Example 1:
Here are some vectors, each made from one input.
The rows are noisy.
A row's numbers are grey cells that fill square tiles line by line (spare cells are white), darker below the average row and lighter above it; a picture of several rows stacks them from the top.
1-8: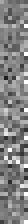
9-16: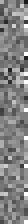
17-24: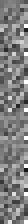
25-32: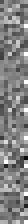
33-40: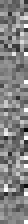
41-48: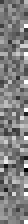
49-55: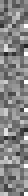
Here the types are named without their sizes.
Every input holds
a node of a tree.
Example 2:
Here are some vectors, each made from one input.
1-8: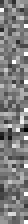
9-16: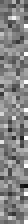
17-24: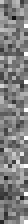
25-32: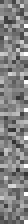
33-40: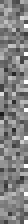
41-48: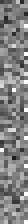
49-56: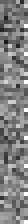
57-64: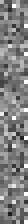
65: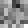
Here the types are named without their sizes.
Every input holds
a node of a tree.
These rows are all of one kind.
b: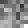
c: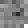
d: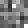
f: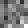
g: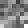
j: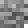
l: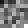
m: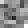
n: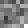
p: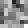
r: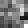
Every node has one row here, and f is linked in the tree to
n.
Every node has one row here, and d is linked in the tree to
j.
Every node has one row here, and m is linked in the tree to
j.
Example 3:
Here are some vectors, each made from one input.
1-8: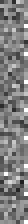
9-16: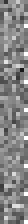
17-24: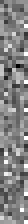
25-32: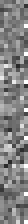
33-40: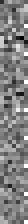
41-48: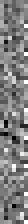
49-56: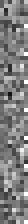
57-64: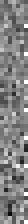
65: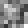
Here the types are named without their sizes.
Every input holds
a point on a line.
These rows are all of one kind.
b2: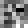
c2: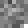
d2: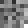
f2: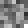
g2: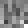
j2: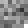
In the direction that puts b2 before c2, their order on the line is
d2, g2, b2, f2, j2, c2.
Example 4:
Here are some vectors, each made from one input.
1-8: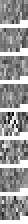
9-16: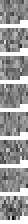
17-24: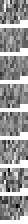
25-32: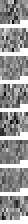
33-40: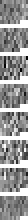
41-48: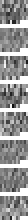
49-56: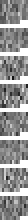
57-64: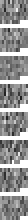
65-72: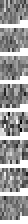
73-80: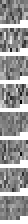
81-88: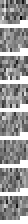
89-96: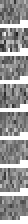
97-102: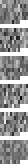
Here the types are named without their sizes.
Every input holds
a point on a circle.
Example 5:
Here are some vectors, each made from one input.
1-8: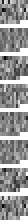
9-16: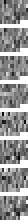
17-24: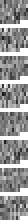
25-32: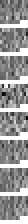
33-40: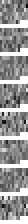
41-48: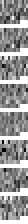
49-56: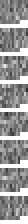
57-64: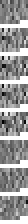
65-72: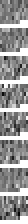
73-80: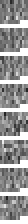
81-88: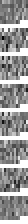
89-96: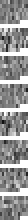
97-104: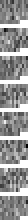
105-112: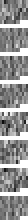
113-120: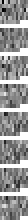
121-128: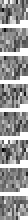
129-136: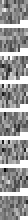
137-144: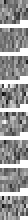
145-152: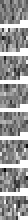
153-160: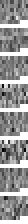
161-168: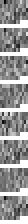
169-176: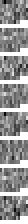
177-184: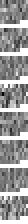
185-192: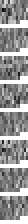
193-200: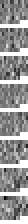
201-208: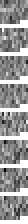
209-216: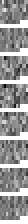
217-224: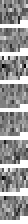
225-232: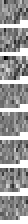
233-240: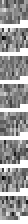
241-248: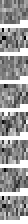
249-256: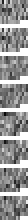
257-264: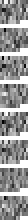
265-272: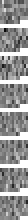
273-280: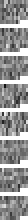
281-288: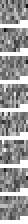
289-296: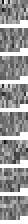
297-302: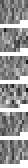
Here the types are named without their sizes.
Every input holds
a point on a line.
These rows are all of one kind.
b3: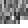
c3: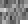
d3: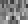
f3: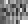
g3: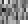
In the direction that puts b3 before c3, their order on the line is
b3, c3, d3, f3, g3.
